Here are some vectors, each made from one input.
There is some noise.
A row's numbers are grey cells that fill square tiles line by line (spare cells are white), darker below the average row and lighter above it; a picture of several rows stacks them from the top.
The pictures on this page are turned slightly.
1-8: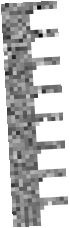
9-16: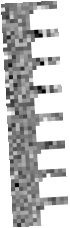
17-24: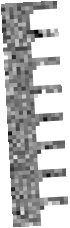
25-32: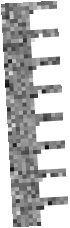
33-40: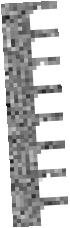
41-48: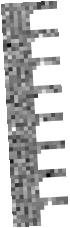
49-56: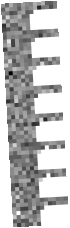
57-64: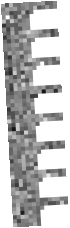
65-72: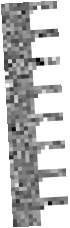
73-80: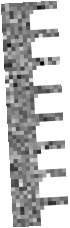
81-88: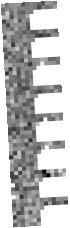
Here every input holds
a true/false value, together with a list of up to two points on a 5-point line.
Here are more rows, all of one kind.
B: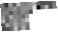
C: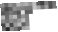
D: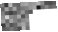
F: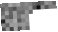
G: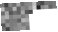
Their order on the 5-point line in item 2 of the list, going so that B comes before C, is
B, D, F, C, G.
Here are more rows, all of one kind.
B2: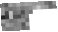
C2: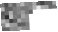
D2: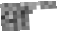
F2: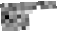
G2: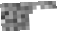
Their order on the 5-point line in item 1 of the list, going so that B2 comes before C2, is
G2, D2, B2, C2, F2.
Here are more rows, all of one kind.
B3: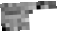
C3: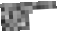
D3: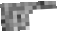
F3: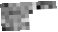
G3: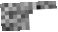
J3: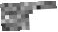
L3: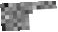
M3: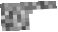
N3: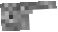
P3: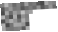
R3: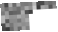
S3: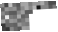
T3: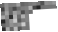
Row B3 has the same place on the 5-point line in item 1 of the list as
F3 and R3.
